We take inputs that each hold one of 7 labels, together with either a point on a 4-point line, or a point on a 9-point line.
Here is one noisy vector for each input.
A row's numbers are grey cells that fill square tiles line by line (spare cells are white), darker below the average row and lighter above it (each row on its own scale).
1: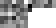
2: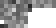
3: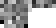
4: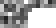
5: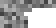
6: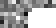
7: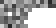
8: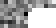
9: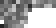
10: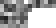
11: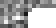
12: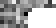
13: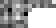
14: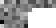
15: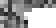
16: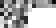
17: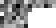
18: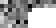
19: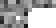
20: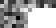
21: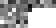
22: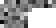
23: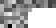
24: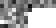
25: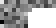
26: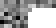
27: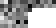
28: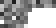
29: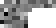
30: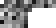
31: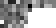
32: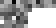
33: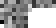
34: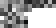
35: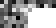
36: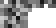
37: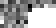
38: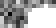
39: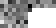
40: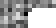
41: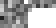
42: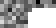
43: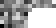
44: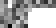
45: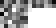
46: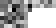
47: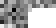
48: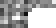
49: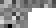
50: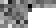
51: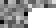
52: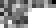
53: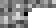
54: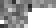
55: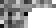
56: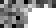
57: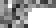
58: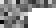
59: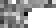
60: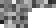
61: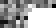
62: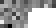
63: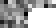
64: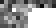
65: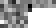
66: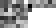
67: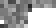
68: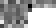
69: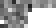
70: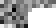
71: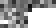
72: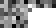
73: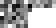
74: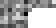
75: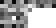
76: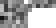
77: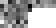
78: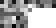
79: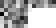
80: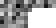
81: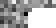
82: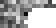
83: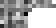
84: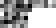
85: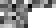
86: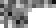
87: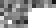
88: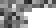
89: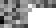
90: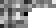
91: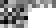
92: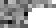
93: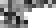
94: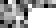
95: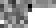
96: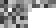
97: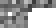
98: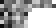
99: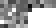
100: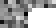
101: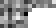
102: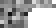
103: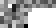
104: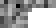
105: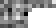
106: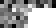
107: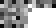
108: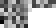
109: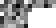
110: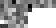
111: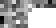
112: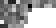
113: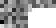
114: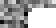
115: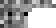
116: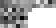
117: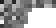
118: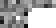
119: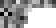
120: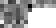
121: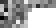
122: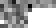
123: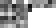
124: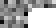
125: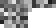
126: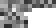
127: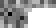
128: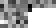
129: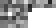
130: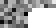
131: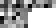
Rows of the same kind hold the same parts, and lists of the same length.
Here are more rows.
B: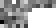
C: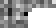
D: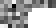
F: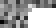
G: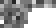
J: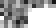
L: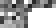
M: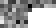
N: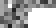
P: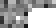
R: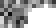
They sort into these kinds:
B, D, F, L, N, P
C, G, J, M, R

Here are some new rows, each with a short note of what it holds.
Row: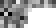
one of 7 labels and a point on a 4-point line
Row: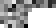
one of 7 labels and a point on a 9-point line
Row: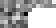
one of 7 labels and a point on a 4-point line
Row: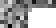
one of 7 labels and a point on a 9-point line
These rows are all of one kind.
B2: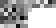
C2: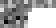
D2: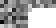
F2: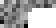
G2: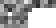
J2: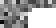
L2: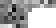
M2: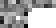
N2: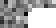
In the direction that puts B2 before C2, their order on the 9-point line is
G2, L2, B2, M2, F2, N2, D2, C2, J2.
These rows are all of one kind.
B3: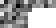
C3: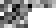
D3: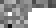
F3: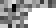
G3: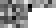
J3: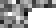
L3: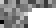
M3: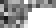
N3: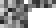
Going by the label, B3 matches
C3 and G3.
